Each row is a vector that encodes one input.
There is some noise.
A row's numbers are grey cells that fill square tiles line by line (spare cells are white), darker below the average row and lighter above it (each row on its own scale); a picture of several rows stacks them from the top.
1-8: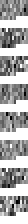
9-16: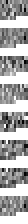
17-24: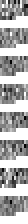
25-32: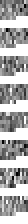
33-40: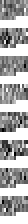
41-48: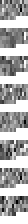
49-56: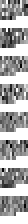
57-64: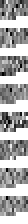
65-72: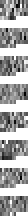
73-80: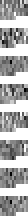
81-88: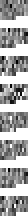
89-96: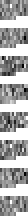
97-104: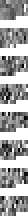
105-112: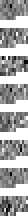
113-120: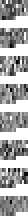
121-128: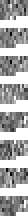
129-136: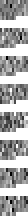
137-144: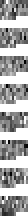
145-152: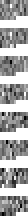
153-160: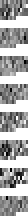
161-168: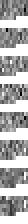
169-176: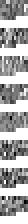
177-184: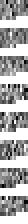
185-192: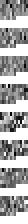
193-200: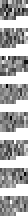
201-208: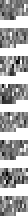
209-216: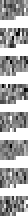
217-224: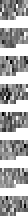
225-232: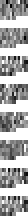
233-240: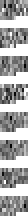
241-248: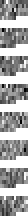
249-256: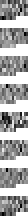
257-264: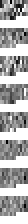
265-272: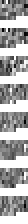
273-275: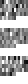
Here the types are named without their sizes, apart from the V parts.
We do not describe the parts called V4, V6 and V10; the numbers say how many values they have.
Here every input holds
a value of V6, together with either a true/false value, a value of V4 and a value of V10, or a list of points on a line.
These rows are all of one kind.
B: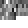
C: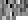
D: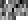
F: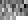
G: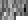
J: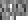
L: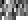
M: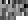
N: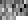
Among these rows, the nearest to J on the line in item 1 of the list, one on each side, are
B and G.
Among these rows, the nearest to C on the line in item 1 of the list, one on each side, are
L and N.
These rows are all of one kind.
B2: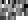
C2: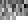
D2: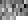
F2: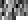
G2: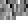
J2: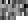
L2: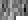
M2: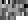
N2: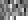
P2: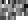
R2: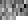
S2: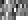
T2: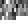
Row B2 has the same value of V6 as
J2, M2 and P2.
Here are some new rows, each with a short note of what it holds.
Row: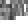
a true/false value, a value of V4, a value of V6 and a value of V10
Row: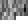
a value of V6, together with a list of two items
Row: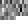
a value of V6, together with the empty list
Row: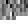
a value of V6, together with a list of two items
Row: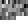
a value of V6, together with a list of two items
